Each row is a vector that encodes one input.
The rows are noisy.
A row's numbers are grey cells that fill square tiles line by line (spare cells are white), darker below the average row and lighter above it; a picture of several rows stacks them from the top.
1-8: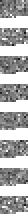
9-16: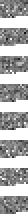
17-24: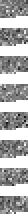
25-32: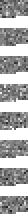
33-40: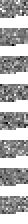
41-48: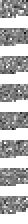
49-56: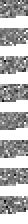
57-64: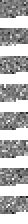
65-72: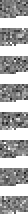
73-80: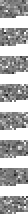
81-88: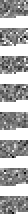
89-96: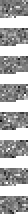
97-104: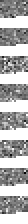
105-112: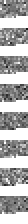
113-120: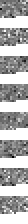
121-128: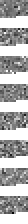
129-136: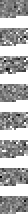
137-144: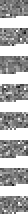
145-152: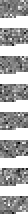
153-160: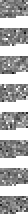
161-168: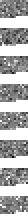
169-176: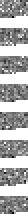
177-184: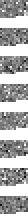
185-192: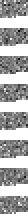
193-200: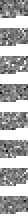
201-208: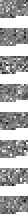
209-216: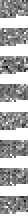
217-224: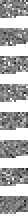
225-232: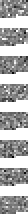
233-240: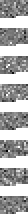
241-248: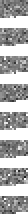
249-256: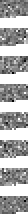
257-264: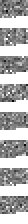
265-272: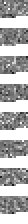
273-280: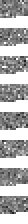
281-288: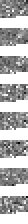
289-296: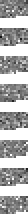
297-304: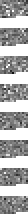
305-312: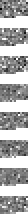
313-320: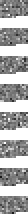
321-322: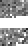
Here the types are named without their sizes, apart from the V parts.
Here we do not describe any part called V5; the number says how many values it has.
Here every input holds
a point on a line, together with either a label, or a true/false value and a value of V5.
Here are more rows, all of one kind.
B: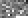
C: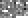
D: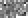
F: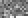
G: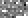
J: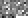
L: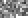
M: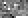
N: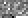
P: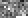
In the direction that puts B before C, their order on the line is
B, J, N, M, P, G, C, L, F, D.
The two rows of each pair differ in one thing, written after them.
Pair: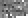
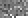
the value of V5
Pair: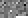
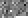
the value of V5
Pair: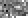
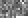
the place on the line
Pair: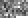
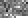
the place on the line
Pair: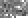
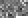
the place on the line
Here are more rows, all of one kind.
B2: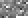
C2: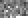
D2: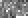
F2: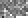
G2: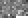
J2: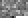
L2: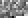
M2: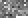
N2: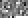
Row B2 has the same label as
F2, J2 and L2.
